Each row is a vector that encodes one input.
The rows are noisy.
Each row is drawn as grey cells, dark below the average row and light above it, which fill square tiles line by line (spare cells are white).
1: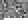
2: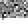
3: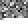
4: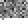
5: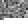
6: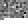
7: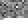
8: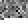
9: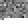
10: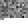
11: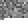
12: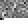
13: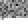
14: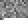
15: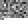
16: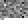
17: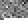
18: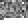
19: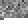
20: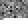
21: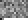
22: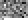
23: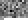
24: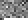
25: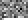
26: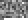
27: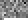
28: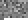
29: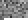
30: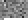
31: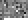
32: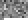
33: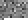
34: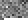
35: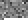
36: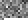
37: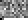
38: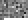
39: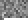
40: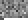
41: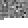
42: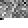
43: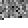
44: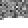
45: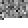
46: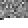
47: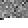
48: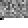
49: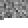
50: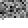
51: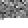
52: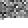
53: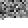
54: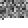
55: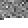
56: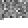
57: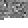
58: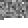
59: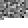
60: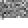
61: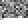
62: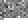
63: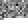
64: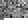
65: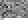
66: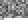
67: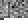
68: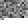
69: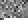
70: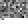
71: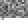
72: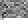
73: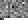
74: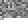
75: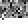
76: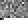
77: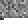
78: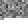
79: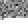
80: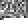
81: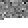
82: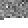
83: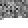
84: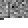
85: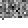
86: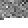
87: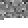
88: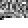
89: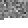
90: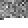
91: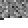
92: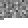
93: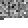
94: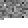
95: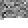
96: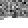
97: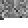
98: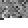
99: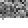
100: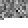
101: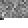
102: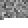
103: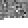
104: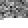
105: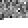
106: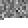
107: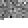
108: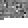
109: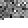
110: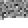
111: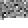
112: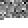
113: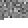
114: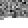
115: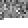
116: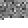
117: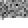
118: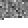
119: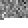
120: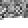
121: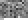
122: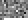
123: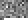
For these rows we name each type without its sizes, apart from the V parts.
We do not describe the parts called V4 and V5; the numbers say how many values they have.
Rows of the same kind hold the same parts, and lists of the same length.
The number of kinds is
3.
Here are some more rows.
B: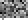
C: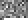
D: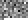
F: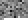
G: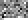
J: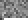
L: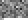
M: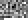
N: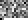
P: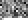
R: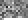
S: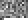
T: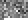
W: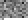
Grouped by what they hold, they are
B, F, G, L, P, R
C, J, M, N, S
D, T, W

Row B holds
a true/false value and a value of V4.
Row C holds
a value of V5.
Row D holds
a point on a line.
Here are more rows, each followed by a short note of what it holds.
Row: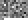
a point on a line
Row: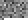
a point on a line
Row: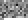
a true/false value and a value of V4
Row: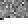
a value of V5
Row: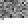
a point on a line
